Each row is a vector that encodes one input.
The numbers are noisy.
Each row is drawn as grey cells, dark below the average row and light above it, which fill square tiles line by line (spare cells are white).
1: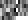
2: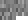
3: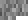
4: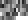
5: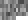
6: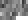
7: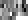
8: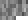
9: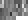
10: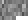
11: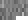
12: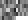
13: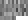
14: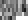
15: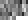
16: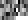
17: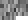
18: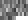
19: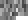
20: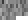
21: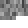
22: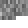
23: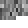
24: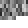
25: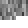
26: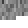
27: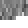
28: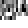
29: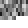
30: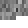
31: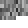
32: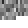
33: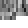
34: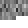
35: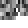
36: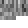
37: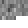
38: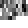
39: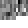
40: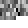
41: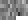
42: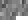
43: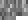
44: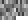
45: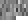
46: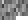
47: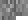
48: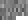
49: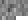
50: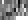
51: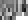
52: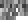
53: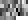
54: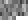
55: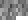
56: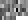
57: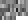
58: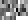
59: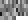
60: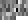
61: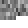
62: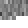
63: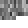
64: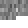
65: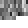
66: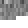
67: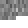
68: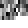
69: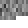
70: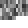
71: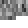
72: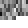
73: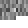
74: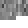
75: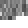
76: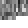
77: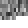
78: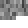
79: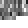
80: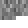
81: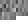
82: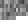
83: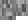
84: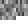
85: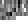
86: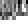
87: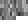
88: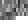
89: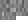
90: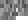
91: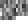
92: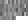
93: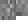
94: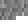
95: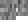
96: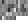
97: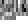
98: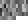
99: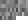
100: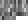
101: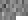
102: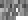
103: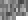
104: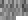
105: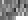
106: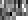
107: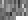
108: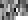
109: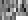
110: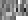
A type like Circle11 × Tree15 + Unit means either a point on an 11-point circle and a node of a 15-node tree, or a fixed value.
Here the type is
Bool × Circle10 + Circle11.
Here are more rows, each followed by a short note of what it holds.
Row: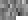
a point on a 10-point circle and a true/false value
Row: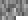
a point on an 11-point circle
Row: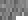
a point on a 10-point circle and a true/false value
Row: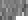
a point on a 10-point circle and a true/false value
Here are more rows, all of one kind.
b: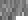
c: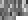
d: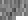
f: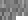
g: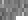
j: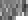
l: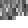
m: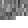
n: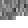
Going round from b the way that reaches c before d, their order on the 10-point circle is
b, l, m, j, g, c, n, f, d.
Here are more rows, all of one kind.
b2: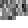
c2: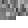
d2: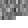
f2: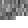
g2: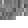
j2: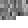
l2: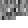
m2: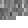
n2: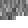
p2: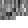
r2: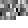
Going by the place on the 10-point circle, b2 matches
c2, n2 and p2.
